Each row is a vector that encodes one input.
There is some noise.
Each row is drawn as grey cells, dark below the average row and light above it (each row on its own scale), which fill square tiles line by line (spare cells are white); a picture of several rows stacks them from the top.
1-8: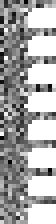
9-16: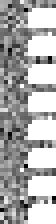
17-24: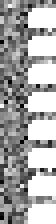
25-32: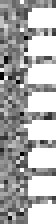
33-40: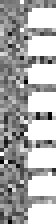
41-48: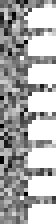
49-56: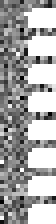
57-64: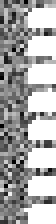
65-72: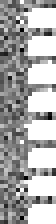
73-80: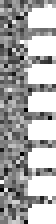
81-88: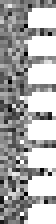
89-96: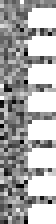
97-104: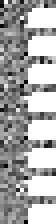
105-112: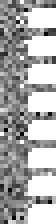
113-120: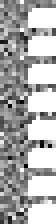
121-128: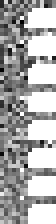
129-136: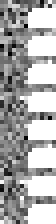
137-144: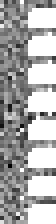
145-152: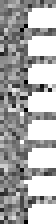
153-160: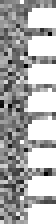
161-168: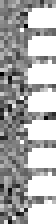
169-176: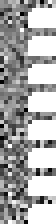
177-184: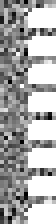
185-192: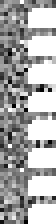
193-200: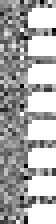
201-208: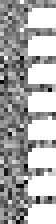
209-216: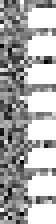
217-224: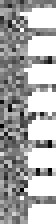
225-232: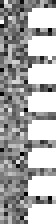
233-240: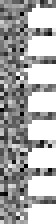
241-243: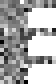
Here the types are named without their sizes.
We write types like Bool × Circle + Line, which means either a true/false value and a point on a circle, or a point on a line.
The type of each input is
(Bool × Bool × Bool × Bool + Unit) × Label.
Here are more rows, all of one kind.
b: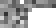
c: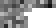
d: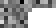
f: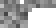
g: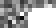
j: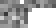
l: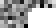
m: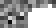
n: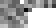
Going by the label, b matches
f, j and n.
